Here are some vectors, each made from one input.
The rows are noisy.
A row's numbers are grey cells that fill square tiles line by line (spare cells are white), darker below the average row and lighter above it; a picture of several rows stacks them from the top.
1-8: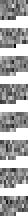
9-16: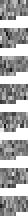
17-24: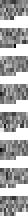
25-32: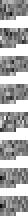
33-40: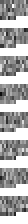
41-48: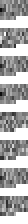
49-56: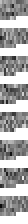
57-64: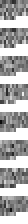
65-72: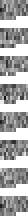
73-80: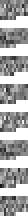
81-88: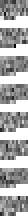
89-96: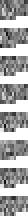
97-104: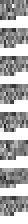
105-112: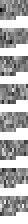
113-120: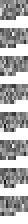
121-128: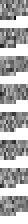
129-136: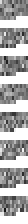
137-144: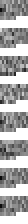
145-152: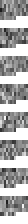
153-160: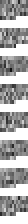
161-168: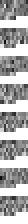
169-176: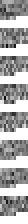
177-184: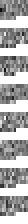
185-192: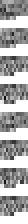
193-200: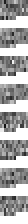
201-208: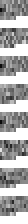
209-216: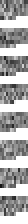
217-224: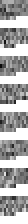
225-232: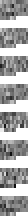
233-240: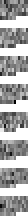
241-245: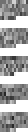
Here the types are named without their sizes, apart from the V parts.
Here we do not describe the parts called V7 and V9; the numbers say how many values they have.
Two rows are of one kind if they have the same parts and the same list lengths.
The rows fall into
3 kinds.
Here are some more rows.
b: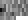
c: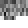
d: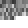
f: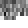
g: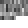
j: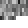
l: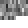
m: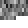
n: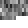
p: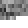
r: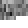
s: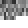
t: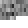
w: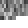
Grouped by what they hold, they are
b, p, r, t
c, d, f, s
g, j, l, m, n, w

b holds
three true/false values.
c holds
a point on a line.
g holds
a value of V7 and a value of V9.
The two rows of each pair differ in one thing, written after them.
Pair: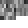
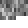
the value of V9
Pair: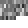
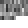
the value of V7
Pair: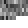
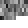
the value of V9
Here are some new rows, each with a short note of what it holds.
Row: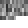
a value of V7 and a value of V9
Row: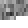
three true/false values
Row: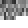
a point on a line
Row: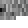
three true/false values
